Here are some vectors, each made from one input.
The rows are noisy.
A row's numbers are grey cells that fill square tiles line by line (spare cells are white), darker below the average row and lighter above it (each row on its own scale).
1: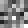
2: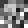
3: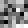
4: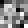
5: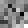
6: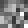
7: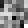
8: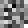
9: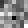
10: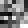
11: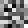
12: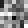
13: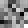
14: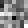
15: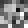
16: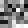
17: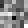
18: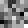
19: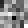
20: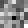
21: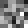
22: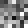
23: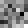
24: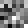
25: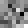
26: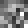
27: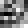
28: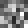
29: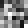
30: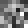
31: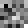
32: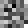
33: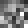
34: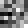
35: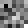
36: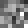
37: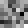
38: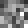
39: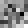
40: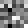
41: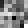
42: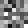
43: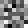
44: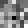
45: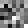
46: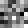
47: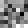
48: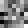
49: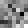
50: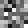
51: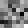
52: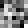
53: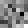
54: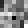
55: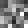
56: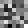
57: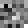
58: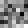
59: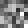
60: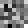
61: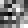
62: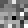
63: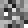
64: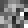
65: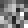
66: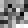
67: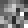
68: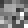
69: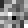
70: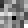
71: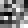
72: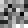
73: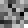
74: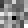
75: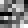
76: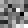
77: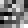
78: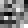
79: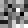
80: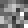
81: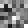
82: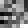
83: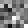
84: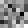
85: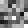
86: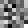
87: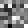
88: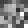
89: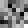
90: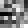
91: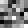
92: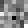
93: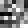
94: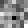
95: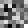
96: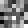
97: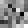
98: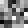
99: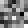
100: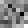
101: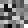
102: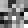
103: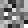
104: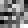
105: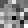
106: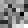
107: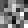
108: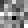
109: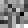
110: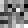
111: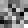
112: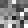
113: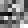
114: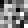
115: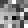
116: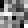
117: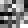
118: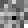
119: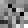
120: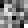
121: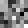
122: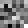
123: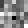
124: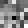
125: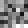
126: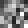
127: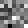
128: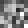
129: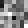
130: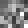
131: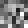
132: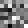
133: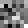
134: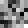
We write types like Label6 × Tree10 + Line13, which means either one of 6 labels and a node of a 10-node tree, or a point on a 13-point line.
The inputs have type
Bool × Line12 + Line6.
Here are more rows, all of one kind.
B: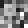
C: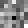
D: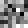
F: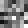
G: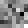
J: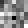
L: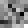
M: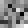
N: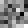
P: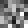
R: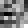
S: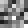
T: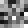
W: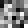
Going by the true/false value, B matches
C, J, P and W.
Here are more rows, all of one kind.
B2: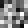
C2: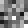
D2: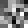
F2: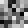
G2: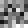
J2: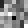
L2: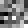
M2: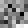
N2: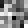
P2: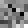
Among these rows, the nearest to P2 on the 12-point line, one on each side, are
J2 and M2.
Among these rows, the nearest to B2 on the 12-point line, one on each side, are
C2 and F2.
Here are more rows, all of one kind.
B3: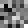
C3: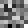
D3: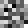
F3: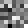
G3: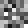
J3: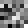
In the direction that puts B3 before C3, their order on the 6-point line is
F3, J3, B3, C3, D3, G3.
